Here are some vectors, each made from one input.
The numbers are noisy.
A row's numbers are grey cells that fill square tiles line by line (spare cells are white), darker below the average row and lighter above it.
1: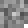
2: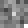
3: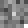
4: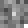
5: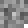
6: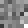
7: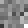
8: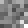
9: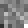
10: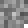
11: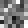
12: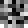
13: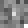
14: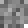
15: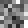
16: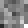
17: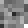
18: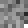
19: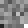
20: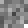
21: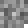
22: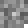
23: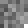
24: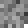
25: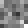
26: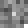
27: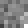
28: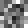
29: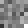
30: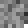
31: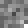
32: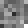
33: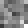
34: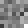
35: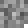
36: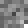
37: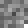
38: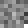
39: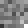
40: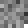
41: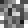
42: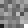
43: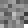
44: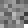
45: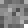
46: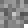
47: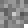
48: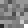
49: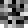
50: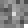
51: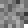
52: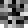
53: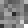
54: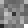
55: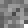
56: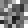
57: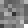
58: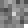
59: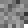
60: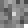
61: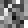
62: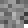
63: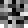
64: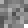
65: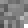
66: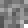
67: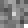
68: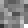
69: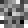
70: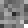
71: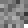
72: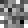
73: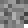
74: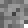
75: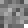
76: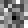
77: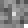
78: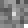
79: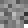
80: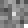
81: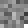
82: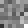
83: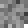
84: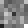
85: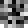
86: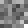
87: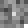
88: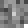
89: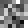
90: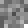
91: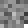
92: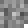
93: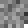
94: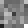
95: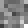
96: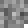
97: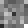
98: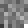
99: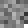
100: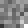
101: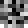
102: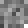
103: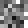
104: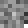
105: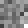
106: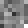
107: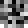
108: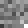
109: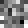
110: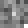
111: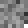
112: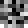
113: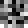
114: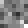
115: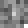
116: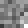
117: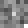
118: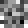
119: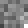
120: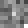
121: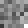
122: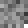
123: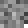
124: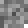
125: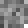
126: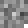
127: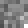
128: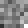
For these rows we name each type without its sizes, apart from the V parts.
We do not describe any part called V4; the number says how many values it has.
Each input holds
a list of items, each a true/false value and a value of V4.
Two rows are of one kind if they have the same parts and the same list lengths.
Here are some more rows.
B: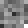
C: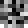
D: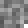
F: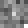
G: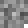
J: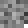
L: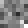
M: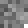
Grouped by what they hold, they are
B, D, L, M
C
F, G, J

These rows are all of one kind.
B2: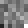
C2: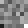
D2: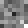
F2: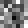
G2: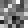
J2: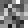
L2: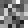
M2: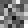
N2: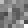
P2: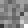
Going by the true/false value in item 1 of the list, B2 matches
C2, D2, N2 and P2.
